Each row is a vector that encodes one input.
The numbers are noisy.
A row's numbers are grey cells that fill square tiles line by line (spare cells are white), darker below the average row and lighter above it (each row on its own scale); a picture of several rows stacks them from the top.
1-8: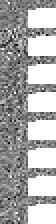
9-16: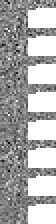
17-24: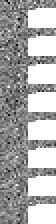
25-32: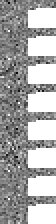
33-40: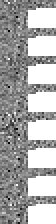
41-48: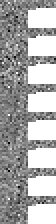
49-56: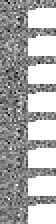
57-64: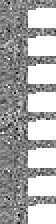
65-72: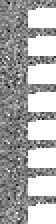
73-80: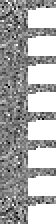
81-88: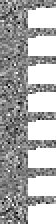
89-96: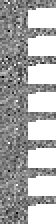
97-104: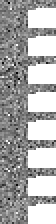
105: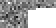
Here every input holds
a true/false value, together with either a point on a 7-point line, or a point on a 10-point line.
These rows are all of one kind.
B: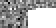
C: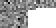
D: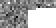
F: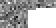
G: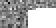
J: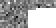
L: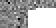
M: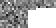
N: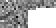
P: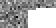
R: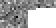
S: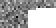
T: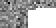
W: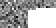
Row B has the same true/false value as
C, G, L and T.
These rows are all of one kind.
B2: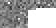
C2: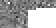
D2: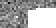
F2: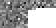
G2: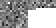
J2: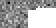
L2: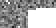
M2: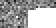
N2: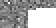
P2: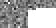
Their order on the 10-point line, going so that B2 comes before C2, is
L2, D2, F2, B2, N2, C2, J2, P2, M2, G2.
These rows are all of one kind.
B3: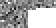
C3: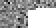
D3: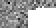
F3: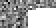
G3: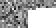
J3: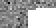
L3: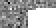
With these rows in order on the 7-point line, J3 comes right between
F3 and L3.
